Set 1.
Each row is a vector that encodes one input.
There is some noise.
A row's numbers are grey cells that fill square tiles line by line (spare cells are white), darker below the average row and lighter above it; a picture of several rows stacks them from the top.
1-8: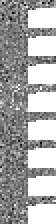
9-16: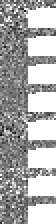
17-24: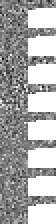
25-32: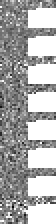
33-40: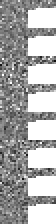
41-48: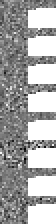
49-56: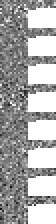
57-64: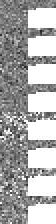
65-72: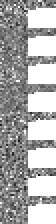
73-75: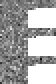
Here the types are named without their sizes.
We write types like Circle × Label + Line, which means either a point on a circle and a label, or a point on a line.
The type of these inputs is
Line + Tree.
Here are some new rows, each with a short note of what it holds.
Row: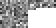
a node of a tree
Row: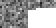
a point on a line
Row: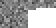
a node of a tree
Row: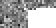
a node of a tree
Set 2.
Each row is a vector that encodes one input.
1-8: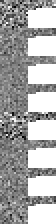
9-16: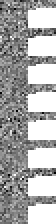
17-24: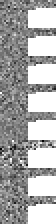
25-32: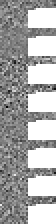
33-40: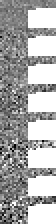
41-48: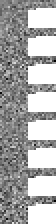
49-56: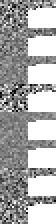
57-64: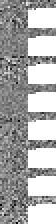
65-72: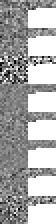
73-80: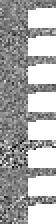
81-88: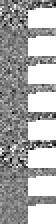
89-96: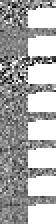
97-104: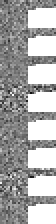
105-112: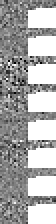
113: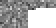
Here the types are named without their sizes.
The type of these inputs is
List(Line).
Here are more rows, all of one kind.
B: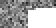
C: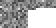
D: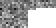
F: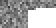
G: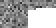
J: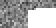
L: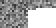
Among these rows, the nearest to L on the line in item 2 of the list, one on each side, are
C and F.
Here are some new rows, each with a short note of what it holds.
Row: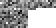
the empty list
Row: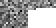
the empty list
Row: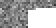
a list of one item
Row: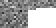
the empty list
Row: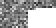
a list of one item
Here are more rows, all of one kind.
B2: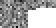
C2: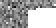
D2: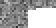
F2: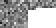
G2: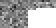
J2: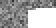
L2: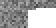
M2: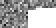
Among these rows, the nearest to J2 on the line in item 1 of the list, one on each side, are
G2 and L2.
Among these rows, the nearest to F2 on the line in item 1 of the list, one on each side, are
B2 and G2.
